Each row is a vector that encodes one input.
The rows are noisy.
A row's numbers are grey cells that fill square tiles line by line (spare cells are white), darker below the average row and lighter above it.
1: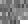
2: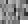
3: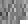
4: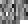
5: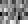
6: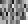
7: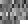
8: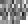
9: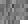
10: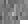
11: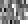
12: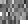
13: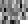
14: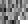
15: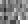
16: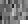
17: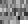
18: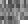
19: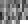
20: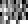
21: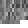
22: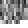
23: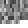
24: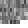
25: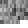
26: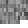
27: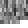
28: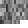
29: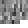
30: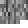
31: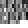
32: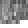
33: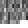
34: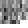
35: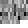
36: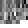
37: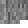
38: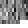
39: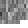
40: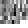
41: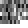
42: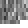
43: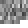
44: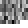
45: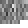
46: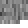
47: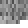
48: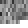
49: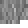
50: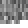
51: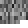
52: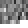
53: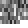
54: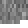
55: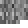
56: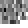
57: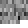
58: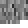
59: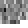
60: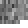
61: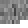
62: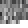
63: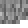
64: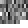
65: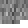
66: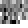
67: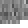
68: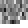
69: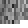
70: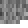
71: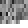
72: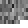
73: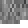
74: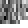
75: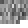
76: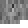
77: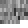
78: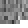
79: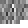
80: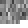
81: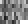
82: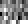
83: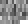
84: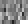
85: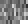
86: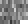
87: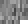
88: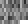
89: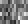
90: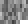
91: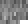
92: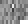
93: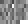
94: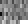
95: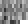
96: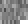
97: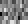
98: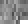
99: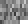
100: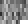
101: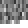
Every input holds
a list of up to three points on a 5-point line.
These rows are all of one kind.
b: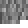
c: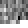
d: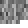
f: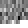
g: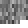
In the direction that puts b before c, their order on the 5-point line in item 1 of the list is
f, b, d, c, g.
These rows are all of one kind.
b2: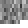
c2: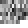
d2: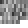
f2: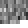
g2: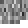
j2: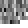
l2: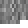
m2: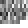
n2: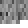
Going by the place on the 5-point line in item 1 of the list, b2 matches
d2 and f2.
